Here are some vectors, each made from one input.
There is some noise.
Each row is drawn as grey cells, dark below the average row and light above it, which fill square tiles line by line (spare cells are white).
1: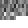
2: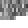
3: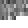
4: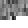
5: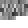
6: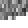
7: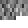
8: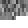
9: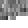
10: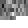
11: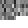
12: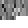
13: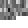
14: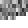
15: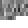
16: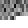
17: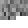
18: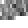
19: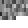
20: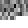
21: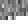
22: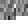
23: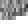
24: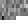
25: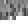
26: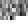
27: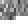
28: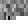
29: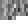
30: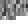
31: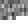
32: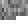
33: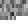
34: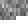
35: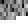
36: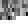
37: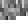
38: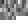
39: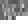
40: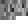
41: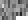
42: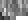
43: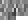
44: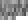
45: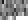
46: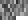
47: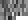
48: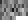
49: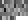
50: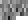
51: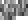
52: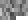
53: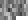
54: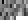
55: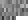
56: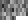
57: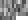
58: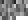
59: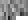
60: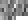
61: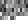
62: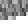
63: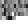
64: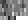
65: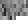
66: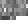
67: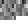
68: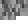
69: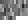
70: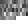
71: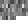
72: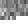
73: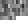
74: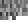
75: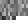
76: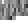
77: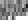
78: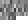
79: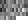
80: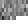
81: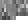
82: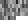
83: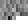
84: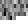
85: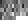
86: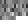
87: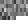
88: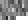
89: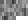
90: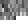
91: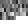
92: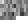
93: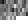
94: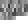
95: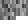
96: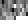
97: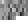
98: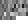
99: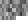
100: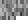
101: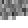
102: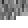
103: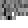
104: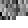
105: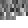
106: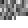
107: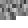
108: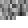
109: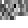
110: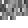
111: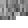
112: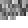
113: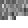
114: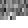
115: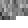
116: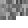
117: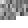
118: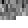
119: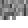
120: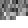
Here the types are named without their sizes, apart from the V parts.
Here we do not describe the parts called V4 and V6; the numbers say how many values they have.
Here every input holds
a label and a value of V4, together with either a point on a line, or a value of V6.
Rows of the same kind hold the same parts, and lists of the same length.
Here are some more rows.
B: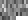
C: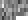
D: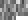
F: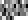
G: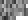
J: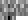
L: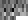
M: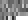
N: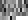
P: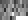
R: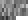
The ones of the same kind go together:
B, C, D, G, J, M, R
F, L, N, P

